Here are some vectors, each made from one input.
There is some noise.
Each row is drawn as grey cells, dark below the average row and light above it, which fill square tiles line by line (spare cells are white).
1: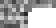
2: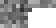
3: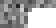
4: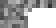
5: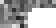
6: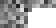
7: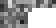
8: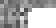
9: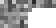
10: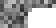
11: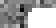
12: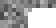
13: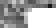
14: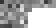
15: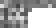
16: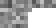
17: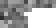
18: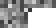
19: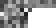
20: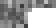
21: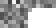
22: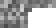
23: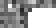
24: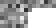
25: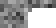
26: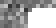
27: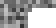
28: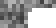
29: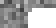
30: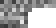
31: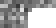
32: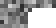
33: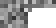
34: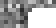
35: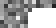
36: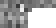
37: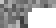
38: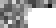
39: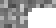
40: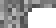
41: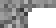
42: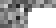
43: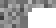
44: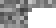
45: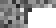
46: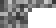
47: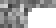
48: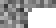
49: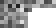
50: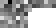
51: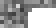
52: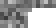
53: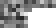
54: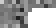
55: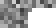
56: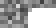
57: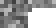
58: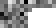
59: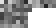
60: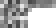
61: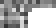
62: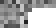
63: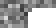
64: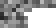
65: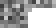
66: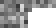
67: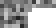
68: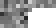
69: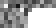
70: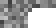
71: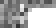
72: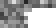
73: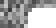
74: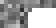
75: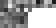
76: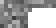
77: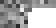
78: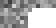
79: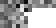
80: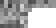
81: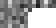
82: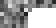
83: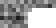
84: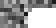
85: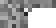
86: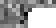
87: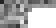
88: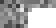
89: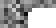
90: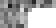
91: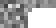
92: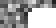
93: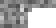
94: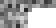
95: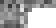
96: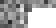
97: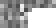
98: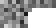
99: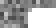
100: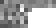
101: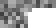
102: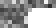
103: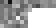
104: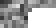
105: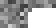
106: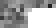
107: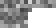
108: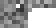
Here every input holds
a point on a 5-point line, together with a list of up to two points on a 4-point line.
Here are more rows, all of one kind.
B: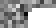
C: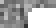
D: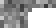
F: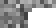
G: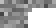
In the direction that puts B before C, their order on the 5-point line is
B, D, F, C, G.
